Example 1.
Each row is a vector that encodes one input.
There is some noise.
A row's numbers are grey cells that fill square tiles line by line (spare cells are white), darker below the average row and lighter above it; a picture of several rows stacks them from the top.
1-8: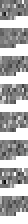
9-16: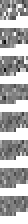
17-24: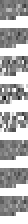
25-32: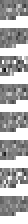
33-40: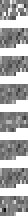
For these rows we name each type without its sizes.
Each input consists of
a point on a line.
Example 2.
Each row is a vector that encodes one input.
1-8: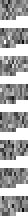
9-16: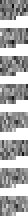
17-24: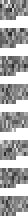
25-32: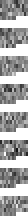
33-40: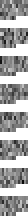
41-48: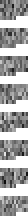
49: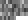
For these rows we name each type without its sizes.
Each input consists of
a label.
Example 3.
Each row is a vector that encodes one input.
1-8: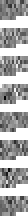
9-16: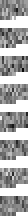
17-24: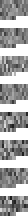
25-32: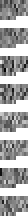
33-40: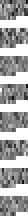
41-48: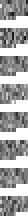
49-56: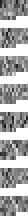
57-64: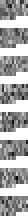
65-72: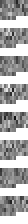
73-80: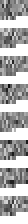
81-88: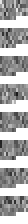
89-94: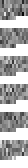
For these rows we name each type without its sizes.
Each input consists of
a label.
